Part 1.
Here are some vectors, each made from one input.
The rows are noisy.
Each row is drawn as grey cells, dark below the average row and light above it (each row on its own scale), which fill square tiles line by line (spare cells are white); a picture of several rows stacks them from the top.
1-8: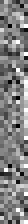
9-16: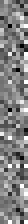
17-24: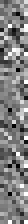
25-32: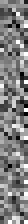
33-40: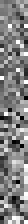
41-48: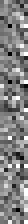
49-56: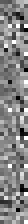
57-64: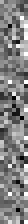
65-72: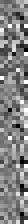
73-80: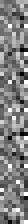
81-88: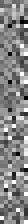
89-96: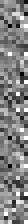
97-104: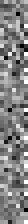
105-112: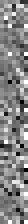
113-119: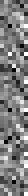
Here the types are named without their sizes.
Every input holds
a label.
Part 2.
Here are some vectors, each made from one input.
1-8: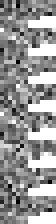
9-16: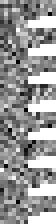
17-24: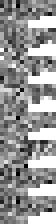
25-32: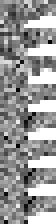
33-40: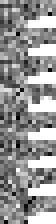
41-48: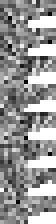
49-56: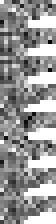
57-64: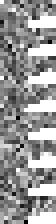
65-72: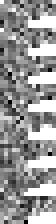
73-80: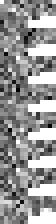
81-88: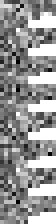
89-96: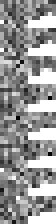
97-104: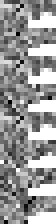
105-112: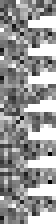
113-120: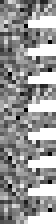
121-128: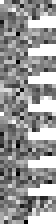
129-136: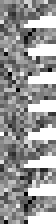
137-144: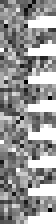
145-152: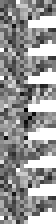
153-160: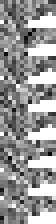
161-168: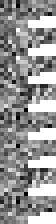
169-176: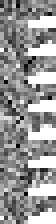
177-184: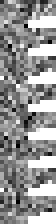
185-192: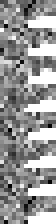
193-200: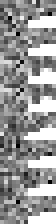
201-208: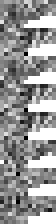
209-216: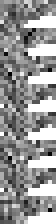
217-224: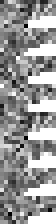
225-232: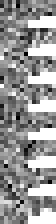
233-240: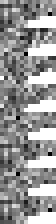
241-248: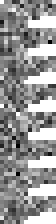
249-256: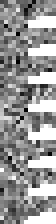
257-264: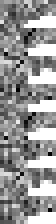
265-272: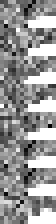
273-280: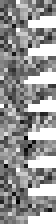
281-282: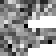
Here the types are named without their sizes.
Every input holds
a node of a tree.
